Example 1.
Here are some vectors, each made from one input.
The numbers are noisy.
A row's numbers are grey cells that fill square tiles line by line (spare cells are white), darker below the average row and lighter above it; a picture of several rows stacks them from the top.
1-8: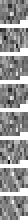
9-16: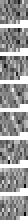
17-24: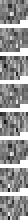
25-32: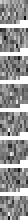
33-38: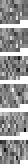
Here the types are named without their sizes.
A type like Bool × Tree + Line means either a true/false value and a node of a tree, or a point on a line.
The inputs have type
Label.
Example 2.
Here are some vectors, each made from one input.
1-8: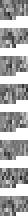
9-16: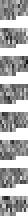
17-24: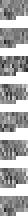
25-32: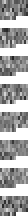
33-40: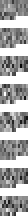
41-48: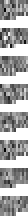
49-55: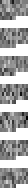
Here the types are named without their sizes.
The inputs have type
Line.
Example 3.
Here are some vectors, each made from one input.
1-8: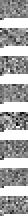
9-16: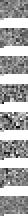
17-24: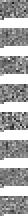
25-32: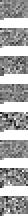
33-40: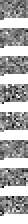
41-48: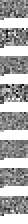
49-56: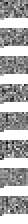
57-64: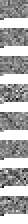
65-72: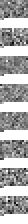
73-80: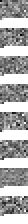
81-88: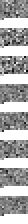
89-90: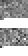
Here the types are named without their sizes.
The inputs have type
Circle.
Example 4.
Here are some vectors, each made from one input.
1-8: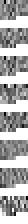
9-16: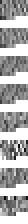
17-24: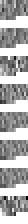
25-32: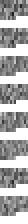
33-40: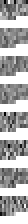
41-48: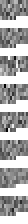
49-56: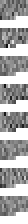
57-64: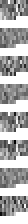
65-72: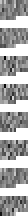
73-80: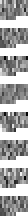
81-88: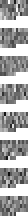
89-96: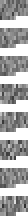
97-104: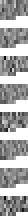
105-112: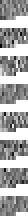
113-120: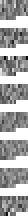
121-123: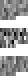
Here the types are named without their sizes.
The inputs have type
Line.
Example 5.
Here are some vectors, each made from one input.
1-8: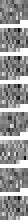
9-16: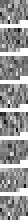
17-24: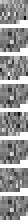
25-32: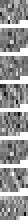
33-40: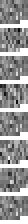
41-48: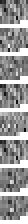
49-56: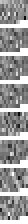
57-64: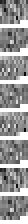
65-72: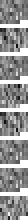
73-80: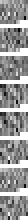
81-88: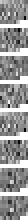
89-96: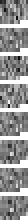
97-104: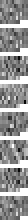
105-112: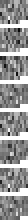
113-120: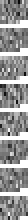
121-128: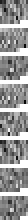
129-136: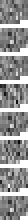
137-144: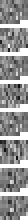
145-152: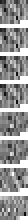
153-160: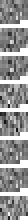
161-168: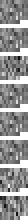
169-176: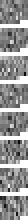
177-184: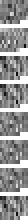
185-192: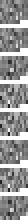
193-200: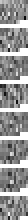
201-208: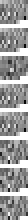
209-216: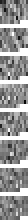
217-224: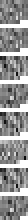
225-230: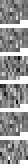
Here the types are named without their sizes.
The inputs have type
Label.
